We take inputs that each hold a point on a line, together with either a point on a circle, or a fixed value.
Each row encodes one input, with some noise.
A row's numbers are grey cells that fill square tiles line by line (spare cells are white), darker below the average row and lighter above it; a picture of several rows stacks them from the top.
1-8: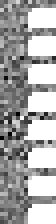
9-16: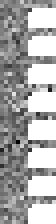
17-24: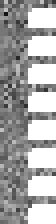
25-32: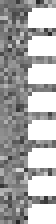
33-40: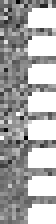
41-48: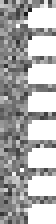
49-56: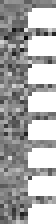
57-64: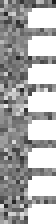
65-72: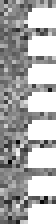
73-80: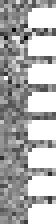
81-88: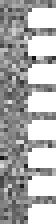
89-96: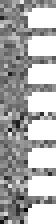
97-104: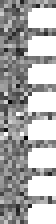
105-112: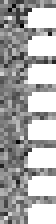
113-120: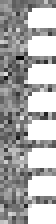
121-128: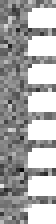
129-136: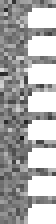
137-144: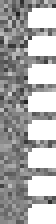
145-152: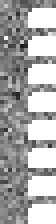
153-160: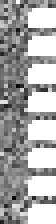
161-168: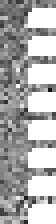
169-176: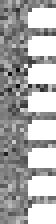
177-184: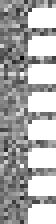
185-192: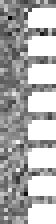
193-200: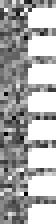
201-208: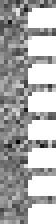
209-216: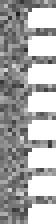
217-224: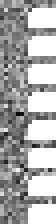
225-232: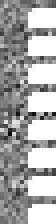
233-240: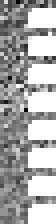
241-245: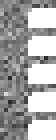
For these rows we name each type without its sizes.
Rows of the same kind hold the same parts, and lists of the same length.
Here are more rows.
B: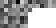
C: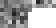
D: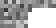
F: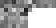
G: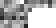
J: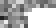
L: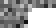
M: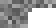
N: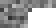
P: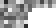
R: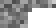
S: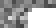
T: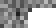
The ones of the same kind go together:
B, C, D, F, M, N, P, R, T
G, J, L, S

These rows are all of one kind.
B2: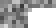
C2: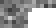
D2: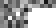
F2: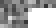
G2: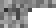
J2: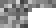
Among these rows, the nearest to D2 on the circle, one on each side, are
C2 and J2.
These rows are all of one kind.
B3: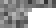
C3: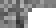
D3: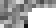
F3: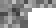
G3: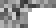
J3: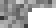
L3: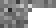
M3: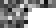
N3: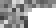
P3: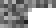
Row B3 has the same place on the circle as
G3, J3, N3 and P3.
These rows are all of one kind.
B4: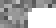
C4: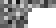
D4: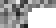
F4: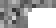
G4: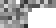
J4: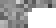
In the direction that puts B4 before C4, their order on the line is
D4, B4, C4, G4, F4, J4.
